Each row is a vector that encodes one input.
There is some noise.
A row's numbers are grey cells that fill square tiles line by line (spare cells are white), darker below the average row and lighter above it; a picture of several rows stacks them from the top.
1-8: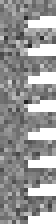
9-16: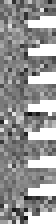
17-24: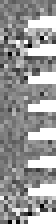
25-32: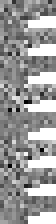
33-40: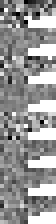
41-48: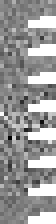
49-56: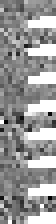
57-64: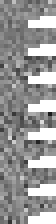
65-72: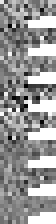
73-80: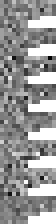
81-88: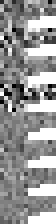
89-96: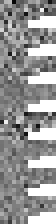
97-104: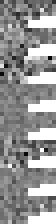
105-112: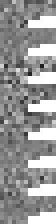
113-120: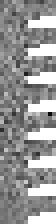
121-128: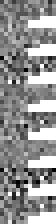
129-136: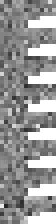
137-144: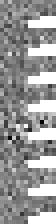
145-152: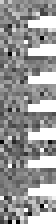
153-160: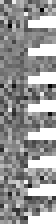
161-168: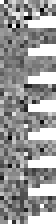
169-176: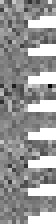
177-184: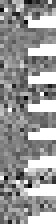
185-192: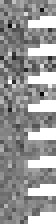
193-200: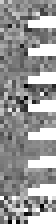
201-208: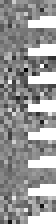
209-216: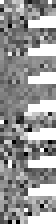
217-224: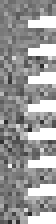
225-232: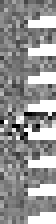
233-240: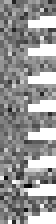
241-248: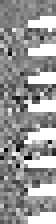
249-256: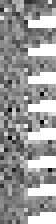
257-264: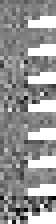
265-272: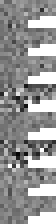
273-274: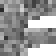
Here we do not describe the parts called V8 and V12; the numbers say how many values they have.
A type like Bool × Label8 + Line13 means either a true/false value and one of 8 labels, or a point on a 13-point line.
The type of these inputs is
Bool × V8 + (Line3 × Line6 + V12) × Tree10.
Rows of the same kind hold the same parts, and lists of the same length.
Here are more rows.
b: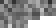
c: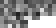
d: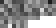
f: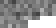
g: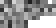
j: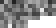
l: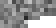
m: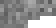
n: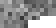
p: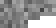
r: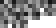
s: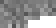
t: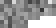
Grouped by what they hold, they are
b, c, f, g, j, p, r
d, m, s, t
l, n

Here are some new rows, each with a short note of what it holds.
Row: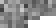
a true/false value and a value of V8
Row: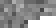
a node of a 10-node tree and a value of V12
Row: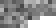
a point on a 3-point line, a point on a 6-point line and a node of a 10-node tree
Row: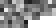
a point on a 3-point line, a point on a 6-point line and a node of a 10-node tree
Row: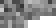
a node of a 10-node tree and a value of V12
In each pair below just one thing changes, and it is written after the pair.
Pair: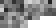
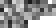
the place on the 3-point line
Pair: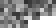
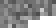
the node of the tree
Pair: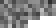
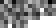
the place on the 6-point line
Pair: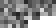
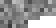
the place on the 6-point line
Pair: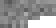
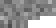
the place on the 3-point line
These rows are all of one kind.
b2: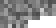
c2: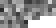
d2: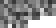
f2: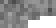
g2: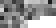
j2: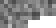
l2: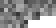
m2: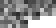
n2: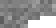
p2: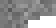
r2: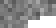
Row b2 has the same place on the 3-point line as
l2, m2 and p2.
